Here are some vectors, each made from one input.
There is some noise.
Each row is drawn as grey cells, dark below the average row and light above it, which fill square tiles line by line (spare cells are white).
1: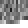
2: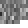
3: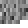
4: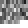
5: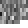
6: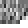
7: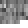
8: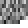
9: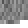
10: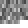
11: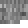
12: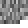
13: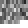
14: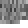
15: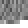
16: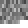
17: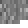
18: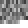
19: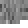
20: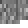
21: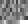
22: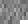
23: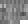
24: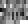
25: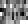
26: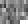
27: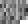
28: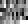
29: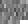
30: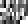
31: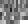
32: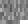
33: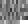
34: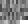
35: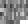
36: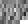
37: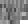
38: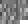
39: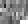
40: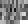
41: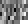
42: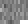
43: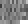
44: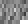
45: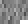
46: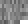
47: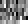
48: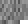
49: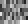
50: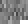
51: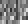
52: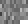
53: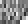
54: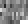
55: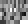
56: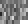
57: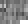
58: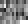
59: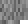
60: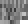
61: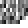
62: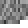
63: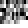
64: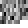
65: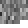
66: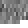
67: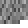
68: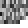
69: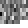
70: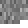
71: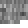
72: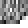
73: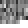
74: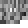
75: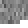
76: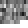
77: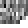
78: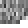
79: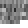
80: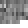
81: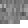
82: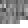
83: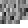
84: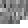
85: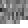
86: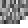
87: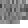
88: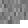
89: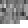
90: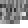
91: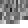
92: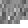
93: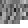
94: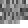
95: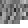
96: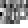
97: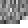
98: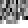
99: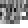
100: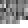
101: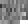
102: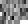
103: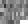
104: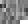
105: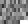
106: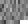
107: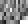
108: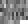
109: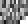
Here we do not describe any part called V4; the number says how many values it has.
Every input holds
a true/false value, together with either a node of a 7-node tree, or a value of V4.
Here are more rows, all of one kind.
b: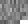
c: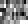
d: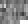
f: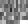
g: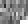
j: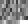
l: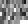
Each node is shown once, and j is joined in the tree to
d and f.
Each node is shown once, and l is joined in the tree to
c and d.
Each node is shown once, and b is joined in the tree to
g.
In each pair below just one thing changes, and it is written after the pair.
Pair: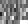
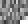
the node of the tree
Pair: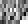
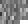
the true/false value
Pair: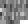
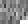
the node of the tree
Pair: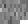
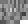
the true/false value
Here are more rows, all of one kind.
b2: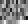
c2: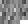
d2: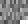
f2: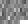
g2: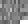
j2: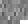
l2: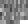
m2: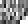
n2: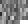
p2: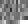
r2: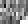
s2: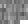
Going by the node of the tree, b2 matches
d2 and l2.
